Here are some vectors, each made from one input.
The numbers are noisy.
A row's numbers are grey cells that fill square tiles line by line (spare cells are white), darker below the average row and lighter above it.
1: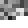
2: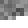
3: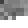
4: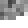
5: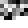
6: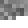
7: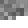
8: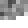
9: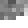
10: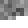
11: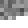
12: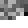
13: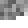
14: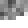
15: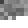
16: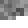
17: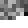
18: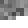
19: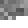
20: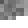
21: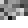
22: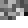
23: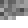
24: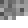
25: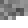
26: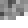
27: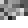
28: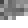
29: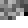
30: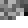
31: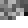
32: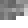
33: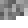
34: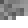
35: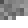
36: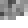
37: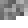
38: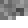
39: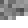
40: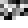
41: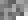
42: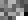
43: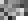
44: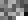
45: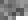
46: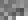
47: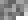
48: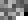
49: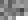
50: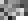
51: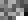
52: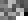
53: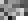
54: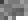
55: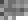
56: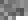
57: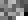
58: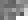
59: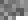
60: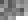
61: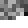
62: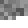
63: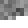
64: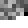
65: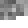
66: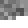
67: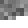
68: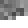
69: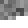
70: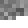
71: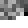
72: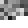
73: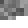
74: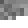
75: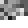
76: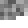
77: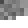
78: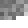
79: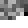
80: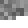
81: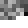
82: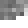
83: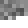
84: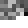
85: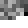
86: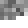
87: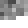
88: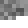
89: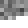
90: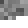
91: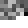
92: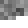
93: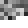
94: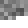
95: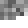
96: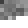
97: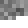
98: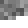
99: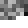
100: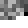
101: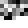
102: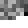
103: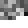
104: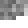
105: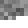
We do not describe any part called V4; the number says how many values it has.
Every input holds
a list of up to two items, each a true/false value and a value of V4.
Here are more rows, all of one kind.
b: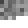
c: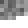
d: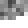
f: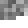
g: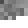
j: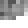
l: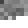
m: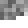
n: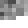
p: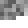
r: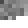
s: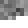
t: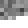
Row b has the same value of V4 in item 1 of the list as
c, g, j and r.
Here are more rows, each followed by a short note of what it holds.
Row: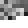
a list of one item
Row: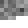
a list of two items
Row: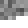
a list of two items
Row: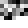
the empty list
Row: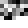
the empty list
